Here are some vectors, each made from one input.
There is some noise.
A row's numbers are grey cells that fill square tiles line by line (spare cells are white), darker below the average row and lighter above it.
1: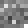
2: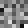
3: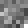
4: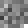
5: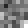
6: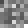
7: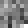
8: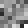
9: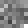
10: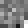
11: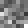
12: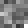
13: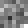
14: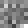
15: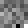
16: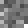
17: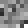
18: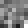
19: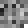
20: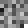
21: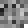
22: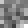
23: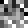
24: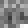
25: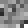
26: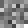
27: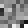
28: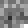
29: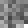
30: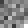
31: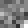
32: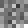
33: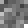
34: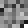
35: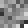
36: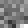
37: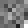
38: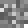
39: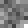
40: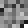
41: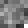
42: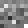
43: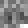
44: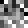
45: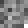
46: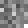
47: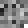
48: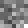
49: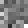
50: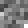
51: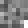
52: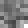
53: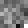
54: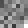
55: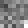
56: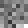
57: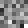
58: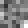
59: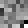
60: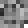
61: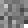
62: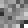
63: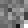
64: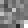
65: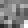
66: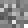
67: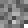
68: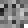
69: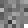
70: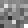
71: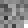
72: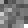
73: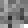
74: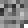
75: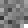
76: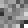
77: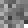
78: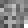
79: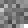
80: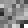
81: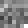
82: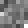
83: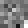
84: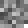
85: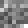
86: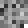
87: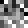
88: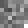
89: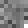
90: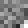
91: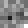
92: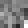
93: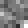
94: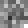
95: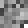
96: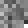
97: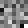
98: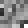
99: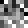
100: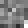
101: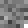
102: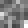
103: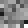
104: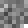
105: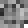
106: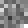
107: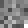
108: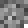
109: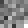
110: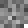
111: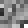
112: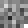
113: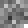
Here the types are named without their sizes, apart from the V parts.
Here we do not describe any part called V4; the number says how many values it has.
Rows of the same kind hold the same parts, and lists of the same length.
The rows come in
4 kinds.
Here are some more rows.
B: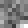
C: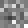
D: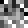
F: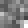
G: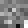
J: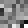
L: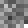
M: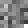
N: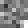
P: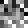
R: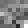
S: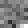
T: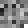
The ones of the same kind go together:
B, F, G, L, M, N, R, S
C
D, P
J, T

